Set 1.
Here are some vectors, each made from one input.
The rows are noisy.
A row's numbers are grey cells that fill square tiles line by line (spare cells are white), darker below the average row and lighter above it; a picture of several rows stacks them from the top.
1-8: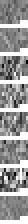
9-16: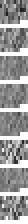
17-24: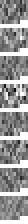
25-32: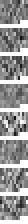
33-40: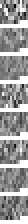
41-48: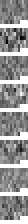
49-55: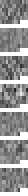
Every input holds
a point on a 6-point circle.
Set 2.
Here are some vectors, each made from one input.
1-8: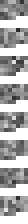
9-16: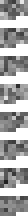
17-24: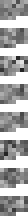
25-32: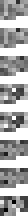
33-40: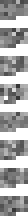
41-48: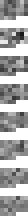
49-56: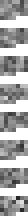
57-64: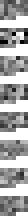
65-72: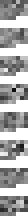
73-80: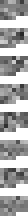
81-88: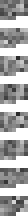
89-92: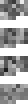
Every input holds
three true/false values.
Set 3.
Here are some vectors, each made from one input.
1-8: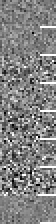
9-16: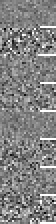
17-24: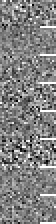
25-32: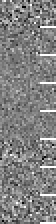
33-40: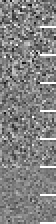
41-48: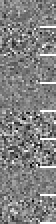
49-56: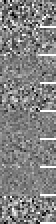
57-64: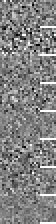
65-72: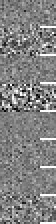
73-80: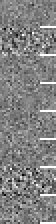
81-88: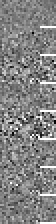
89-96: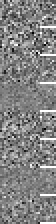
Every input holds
a point on a 13-point line.
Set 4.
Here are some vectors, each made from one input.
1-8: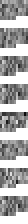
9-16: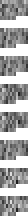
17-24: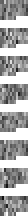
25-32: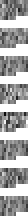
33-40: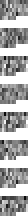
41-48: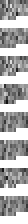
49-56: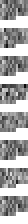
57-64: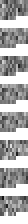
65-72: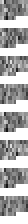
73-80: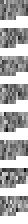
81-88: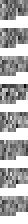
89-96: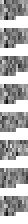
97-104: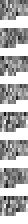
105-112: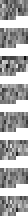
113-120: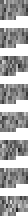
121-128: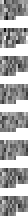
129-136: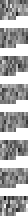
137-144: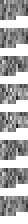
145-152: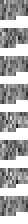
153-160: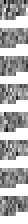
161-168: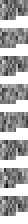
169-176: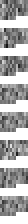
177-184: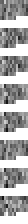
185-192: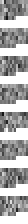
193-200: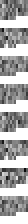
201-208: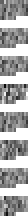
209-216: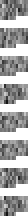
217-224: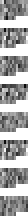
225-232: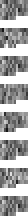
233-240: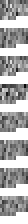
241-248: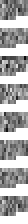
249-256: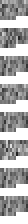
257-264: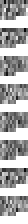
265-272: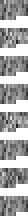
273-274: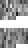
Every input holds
three true/false values.
